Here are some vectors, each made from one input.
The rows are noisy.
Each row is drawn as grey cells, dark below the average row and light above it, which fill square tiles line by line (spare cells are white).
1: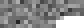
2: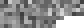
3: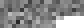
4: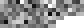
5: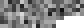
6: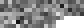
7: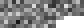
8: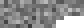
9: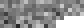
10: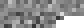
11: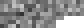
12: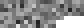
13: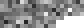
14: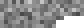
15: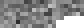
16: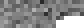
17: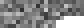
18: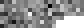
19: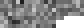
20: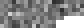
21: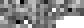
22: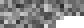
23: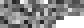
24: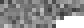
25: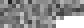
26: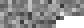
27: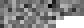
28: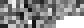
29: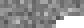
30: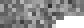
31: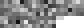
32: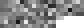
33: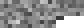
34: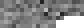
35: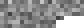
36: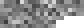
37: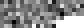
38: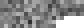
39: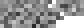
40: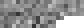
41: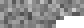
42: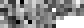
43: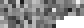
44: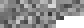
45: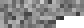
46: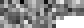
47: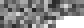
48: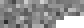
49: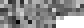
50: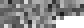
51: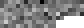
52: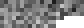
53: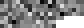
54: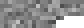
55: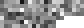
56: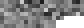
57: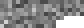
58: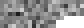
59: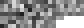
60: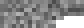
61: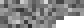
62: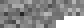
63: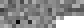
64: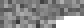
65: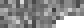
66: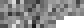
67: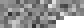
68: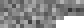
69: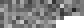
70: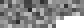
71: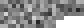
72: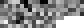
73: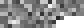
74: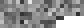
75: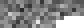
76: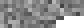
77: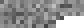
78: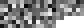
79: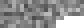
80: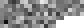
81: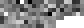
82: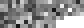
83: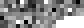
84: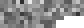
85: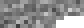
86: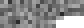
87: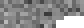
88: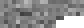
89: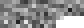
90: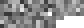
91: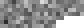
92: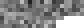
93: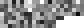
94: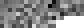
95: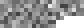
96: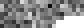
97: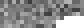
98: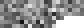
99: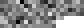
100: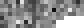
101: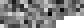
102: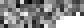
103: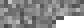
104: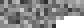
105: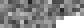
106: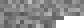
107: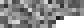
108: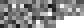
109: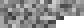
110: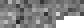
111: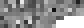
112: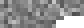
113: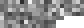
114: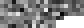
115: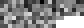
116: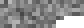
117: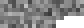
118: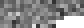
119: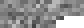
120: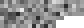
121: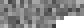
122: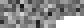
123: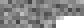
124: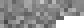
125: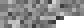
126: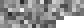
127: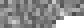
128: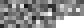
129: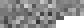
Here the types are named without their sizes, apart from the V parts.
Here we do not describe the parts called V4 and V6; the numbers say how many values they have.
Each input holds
either a fixed value, or a label and a value of V4, or a true/false value and a value of V6.
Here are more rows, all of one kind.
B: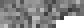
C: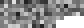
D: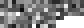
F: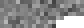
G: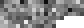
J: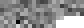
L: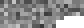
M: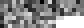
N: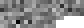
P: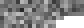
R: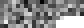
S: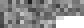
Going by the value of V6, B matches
C, G, L and P.
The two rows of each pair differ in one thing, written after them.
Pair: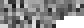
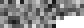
the value of V6
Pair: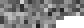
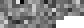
the value of V6
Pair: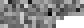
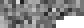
the value of V6
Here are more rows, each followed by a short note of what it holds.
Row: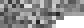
a fixed value
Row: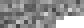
a label and a value of V4
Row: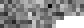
a fixed value
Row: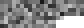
a true/false value and a value of V6
